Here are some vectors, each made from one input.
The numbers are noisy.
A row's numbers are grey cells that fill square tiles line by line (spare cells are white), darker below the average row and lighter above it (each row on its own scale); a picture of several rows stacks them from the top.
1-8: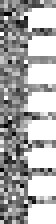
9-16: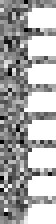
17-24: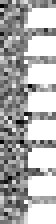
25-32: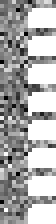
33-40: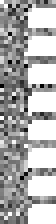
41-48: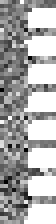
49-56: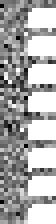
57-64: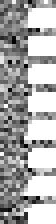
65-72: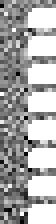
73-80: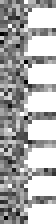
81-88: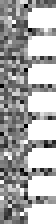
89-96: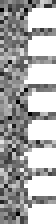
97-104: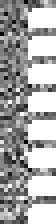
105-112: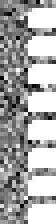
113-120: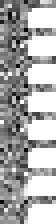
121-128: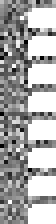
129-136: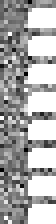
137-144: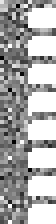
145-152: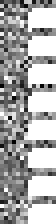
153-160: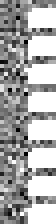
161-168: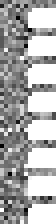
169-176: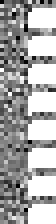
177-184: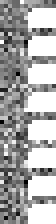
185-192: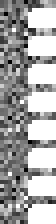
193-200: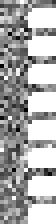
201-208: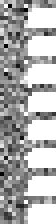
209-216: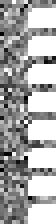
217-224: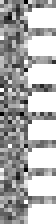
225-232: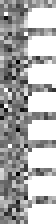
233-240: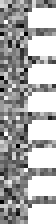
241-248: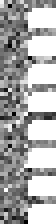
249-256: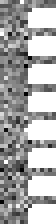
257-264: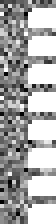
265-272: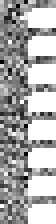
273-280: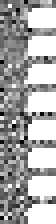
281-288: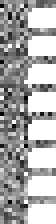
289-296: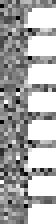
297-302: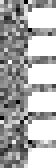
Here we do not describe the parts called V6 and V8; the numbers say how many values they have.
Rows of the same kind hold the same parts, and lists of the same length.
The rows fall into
3 kinds.
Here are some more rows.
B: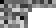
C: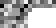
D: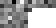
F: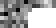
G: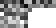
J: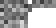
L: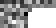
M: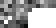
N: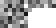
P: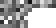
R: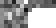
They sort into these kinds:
B, G, J, L
C, D, R
F, M, N, P

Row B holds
a value of V8.
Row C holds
a node of each of two 10-node trees and a value of V6.
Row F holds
a point on a 5-point line, a node of a 10-node tree, a true/false value and a value of V6.
